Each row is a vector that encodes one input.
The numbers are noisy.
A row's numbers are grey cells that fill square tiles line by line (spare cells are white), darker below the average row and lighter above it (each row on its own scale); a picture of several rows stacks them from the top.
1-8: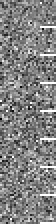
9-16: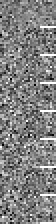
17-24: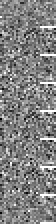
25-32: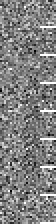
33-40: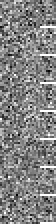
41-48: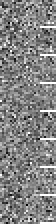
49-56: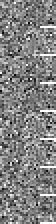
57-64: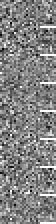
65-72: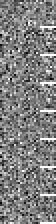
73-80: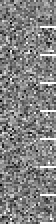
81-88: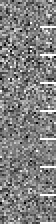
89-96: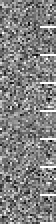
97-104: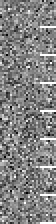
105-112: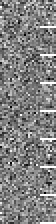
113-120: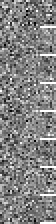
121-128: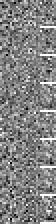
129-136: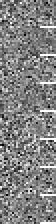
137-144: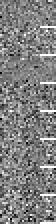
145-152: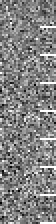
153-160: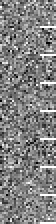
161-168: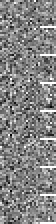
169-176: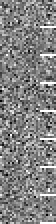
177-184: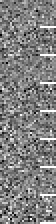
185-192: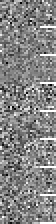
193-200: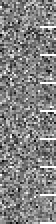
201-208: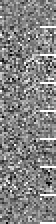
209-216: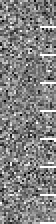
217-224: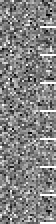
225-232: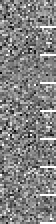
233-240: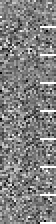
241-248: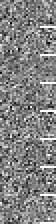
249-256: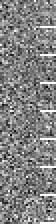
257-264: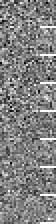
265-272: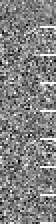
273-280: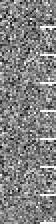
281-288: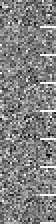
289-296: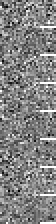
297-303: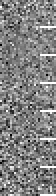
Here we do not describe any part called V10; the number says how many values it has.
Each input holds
a point on an 8-point circle, a point on an 8-point line and a true/false value, together with either a point on a 12-point line, or a value of V10.
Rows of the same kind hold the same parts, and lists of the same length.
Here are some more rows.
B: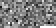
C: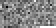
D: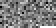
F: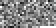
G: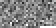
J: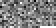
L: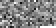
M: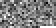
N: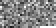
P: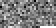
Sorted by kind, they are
B, F, G, L, M, N, P
C, D, J

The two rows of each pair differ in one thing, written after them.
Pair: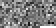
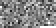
the true/false value
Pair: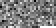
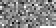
the true/false value
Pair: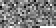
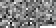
the place on the 8-point line
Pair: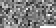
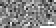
the true/false value
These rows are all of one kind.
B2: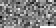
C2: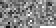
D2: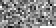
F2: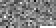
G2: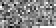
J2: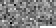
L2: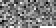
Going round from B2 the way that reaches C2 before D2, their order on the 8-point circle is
B2, F2, G2, L2, C2, D2, J2.
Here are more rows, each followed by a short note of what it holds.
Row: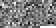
a point on an 8-point circle, a point on an 8-point line, a point on a 12-point line and a true/false value
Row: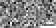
a point on an 8-point circle, a point on an 8-point line, a point on a 12-point line and a true/false value
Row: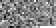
a point on an 8-point circle, a point on an 8-point line, a true/false value and a value of V10
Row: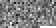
a point on an 8-point circle, a point on an 8-point line, a point on a 12-point line and a true/false value
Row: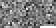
a point on an 8-point circle, a point on an 8-point line, a point on a 12-point line and a true/false value
